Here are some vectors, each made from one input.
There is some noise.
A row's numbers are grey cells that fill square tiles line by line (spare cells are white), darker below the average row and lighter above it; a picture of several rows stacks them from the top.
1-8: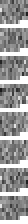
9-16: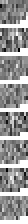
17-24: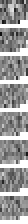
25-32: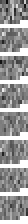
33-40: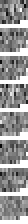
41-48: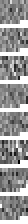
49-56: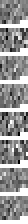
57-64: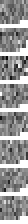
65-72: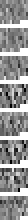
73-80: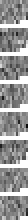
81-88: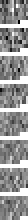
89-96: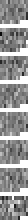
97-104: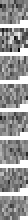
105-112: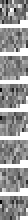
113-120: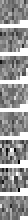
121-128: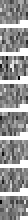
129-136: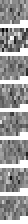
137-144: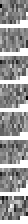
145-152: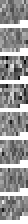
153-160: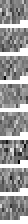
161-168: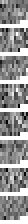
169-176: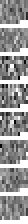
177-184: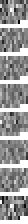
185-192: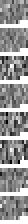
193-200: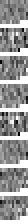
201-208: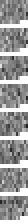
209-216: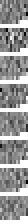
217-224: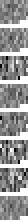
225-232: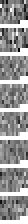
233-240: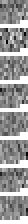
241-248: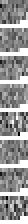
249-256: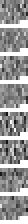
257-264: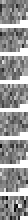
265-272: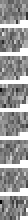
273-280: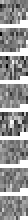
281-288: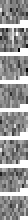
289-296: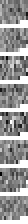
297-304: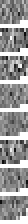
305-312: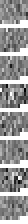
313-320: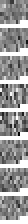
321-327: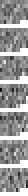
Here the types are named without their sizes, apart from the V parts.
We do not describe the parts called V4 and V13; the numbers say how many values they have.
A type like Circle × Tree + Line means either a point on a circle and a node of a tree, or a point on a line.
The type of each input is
(List(Line) + Tree × Tree) × V4 × V13.
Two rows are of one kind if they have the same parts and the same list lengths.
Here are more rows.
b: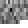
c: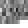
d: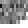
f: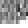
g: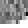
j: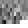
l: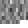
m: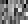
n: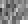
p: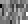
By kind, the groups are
b, j, l
c, g, n
d, p
f
m

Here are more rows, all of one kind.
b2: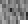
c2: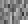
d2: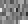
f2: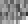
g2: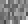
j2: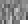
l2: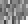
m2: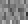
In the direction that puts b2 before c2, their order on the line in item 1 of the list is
f2, d2, b2, m2, g2, c2, j2, l2.
